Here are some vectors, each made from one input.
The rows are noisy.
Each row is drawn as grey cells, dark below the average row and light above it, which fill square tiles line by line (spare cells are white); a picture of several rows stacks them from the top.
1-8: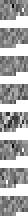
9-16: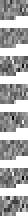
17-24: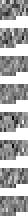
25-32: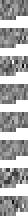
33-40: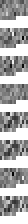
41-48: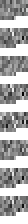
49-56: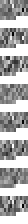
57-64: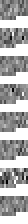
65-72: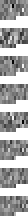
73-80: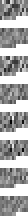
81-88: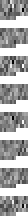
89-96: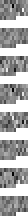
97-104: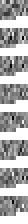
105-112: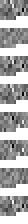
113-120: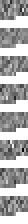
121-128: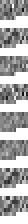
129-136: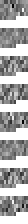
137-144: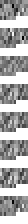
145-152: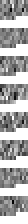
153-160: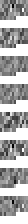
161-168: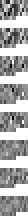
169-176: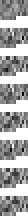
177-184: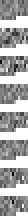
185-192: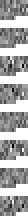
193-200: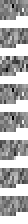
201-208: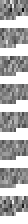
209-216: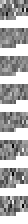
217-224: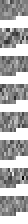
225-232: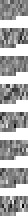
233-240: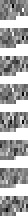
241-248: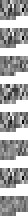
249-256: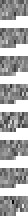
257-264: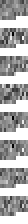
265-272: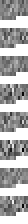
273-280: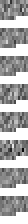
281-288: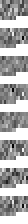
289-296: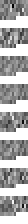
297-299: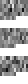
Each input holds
a true/false value, together with either a point on a 6-point circle, or a fixed value.
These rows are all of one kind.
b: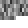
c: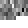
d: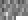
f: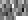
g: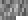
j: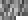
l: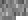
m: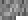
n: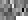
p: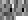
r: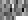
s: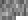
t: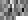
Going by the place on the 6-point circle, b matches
f, p and r.
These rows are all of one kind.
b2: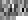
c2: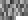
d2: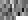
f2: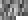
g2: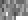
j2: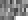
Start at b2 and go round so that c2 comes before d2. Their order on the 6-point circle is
b2, c2, j2, d2, f2, g2.
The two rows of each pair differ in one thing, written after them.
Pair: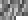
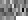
the true/false value
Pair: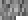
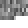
the place on the 6-point circle
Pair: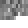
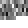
the true/false value
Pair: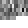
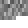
the true/false value
